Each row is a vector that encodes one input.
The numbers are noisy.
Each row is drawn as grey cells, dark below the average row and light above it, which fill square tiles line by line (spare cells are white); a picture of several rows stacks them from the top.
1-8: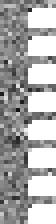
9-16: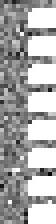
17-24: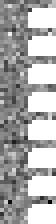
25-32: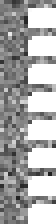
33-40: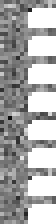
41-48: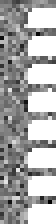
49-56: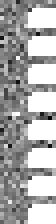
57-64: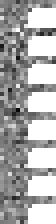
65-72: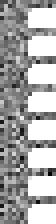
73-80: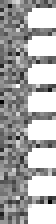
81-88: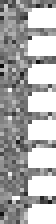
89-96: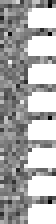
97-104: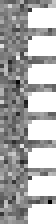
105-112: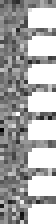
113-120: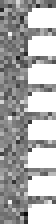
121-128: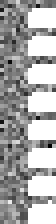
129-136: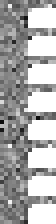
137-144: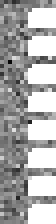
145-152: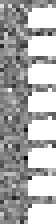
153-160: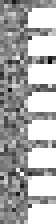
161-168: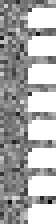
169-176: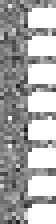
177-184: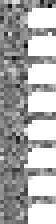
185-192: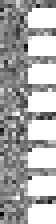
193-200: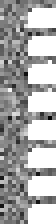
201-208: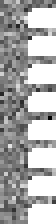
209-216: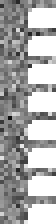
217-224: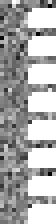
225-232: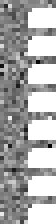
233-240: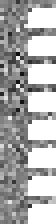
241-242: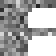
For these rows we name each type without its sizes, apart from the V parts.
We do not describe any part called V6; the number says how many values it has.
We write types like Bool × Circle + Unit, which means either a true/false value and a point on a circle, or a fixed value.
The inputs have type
(Bool × Bool × Bool + V6) × Line.
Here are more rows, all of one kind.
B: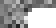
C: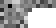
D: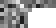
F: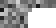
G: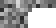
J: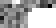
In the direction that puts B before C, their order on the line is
B, C, J, G, F, D.
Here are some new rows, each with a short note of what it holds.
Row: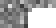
a point on a line and three true/false values
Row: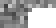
a point on a line and three true/false values
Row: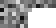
a point on a line and a value of V6
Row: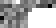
a point on a line and a value of V6
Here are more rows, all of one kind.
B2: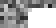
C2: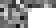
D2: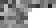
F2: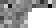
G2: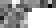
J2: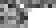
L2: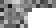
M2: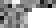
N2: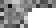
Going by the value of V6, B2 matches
D2, F2 and J2.
